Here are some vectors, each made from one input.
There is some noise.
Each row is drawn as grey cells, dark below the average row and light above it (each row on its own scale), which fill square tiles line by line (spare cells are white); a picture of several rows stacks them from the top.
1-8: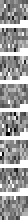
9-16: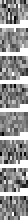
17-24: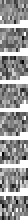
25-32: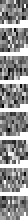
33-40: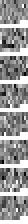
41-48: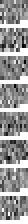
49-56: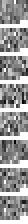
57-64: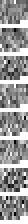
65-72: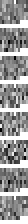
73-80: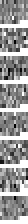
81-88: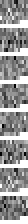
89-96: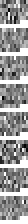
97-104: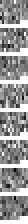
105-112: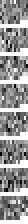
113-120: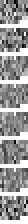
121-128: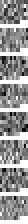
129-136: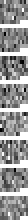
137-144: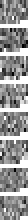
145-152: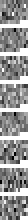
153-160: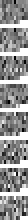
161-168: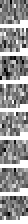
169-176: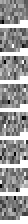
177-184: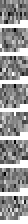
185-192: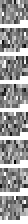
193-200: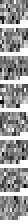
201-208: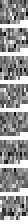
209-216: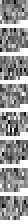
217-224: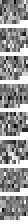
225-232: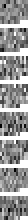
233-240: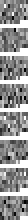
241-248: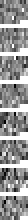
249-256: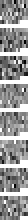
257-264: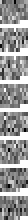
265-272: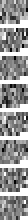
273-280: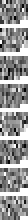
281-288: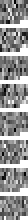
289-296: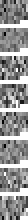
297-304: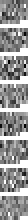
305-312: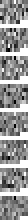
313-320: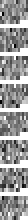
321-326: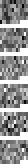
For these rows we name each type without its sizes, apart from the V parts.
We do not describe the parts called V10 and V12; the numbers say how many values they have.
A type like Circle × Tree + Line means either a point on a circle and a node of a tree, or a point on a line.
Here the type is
(Circle + V10) × (Tree + V12) + Line.
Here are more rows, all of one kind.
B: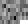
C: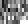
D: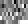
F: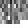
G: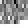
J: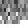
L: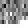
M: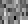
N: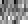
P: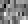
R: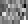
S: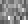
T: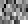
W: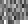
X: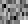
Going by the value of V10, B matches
L, M, P and X.
